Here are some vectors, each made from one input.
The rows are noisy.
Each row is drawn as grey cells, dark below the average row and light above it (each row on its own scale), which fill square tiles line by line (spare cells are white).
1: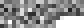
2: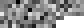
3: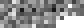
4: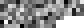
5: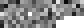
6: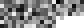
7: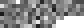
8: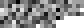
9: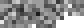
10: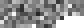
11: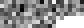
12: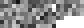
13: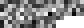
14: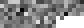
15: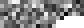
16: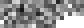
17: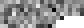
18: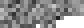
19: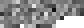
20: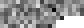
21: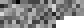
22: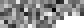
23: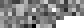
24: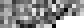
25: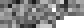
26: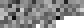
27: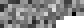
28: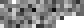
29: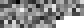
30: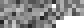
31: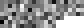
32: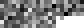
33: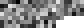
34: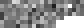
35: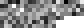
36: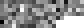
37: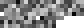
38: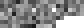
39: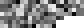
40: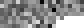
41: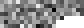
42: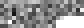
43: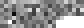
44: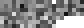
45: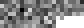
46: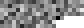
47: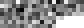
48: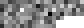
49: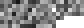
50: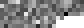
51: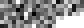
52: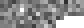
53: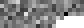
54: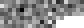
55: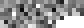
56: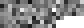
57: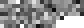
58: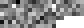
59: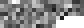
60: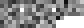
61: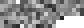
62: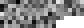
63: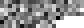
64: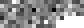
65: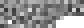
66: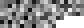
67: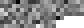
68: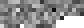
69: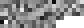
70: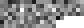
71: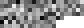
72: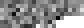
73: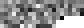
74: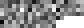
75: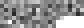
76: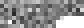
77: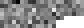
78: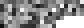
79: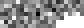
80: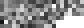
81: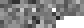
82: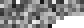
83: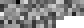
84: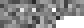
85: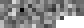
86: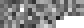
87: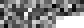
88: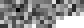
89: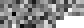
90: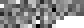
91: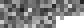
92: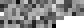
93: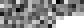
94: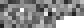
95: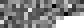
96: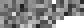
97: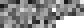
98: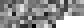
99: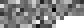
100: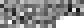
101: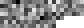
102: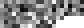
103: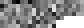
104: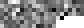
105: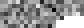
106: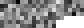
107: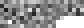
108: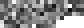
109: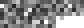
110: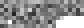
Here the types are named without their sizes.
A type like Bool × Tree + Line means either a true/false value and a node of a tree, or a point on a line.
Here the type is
Bool × Circle + Tree + Unit.
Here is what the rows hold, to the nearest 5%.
About 45% of them hold a point on a circle and a true/false value. About 10% of them hold a fixed value. The rest hold a node of a tree.
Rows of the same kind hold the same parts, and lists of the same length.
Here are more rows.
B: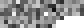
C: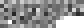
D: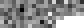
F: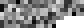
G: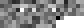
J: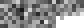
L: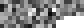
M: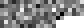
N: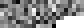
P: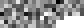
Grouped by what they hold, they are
B, D, J, P
C
F, G, L, M, N

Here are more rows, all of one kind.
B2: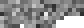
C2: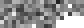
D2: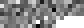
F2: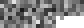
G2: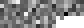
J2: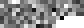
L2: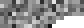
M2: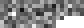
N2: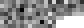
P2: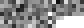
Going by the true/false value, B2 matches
C2, J2 and M2.
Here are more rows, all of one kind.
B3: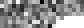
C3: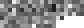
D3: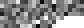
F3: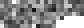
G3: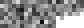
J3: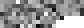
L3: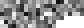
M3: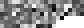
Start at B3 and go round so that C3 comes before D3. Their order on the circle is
B3, L3, G3, C3, F3, M3, D3, J3.
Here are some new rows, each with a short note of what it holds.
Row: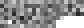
a fixed value
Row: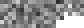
a point on a circle and a true/false value
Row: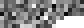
a point on a circle and a true/false value
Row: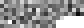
a fixed value
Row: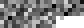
a point on a circle and a true/false value
